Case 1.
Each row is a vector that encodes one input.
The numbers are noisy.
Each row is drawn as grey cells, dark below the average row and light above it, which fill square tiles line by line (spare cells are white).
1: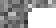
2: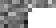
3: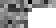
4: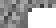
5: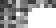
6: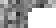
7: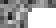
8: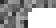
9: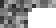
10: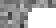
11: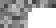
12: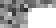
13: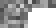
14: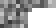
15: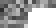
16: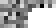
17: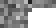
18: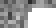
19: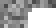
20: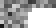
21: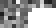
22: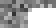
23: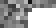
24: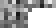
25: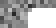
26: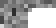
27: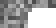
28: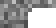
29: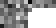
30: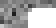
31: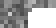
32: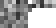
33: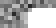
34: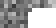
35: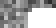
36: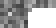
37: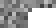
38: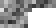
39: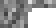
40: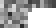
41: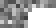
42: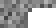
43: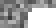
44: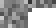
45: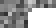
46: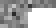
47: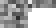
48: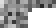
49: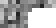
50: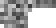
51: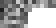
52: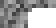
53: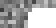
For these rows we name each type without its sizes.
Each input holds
a point on a circle.
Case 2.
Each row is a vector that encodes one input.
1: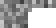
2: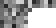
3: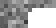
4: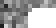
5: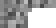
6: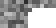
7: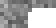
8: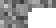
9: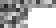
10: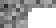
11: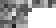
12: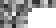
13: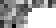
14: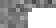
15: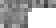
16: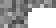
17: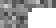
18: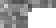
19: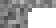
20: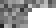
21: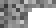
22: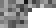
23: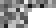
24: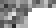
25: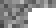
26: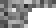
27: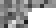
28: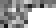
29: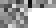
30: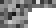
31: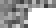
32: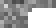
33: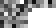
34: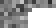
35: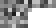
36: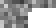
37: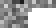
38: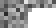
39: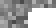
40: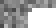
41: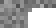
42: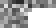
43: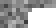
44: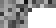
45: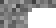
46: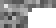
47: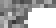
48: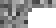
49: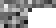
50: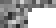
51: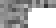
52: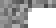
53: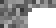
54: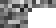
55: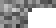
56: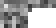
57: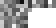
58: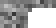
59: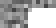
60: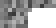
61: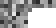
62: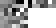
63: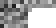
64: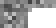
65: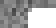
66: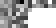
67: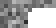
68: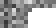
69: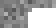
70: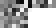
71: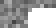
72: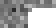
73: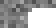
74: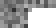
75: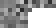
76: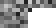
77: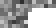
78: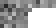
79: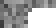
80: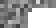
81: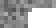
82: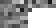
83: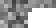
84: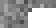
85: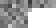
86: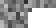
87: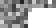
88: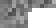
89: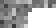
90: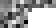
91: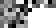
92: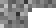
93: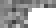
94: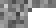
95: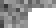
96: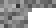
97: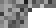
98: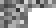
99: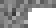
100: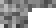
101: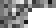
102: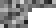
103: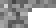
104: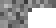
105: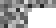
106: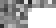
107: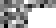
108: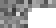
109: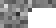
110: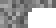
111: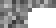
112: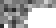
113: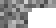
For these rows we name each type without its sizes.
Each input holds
a point on a line.
